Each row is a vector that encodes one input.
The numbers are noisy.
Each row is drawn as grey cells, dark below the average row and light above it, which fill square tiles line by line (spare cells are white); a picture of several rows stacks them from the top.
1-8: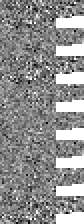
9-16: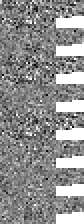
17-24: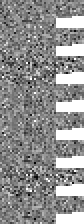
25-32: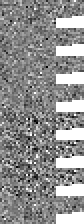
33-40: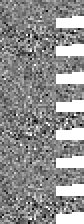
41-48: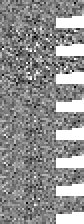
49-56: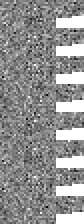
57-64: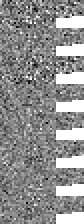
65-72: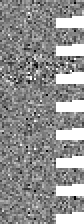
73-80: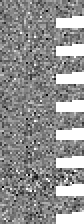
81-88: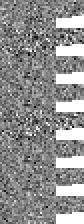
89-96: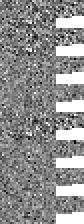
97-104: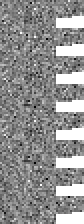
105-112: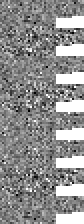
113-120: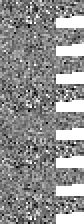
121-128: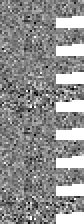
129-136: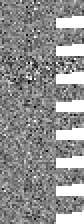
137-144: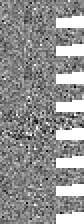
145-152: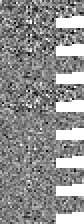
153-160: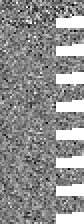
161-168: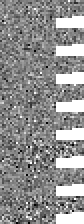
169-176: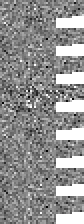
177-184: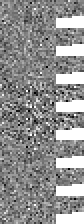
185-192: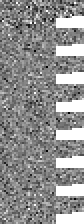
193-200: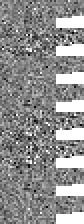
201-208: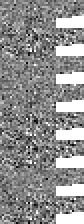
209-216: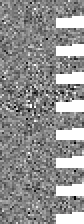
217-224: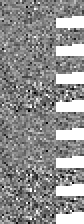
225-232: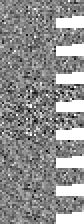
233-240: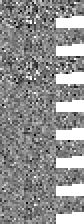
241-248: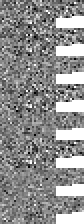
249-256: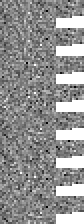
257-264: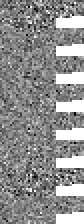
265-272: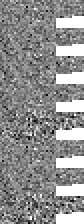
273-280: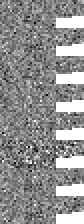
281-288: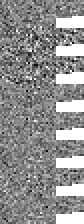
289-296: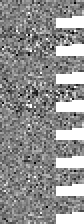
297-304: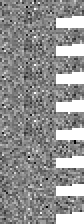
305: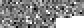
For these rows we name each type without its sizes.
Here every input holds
either three labels and a point on a line, or four true/false values.
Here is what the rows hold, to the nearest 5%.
About 25% of them hold three labels and a point on a line. The rest hold four true/false values.
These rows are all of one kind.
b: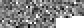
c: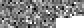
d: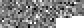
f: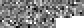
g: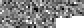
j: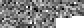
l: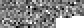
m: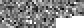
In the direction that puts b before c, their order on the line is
g, b, f, m, d, l, j, c.
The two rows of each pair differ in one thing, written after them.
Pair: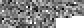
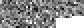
the place on the line
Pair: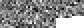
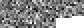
the place on the line
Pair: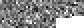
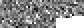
the place on the line
